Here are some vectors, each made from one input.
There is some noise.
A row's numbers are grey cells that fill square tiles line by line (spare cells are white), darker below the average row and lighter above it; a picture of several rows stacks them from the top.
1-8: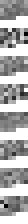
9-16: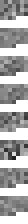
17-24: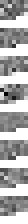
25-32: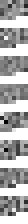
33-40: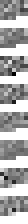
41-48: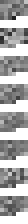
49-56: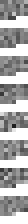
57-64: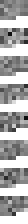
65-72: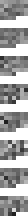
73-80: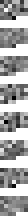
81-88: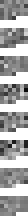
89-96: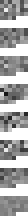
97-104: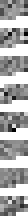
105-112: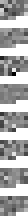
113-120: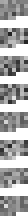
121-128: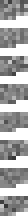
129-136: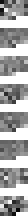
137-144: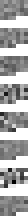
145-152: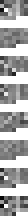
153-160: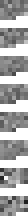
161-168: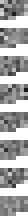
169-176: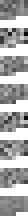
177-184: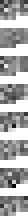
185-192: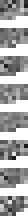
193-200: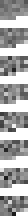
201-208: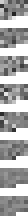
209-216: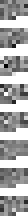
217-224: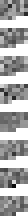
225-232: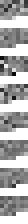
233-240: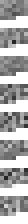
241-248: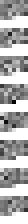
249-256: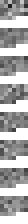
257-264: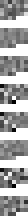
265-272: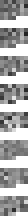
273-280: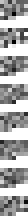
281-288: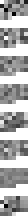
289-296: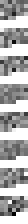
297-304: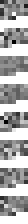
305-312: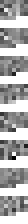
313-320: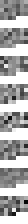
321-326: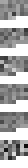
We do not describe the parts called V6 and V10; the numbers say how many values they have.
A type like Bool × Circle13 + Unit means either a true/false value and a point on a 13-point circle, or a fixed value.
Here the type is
Bool × V6 × V10 + Line8.
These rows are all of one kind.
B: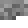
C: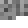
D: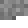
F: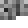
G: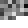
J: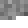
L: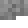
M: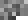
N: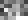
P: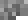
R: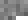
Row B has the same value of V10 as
G, L, M and R.
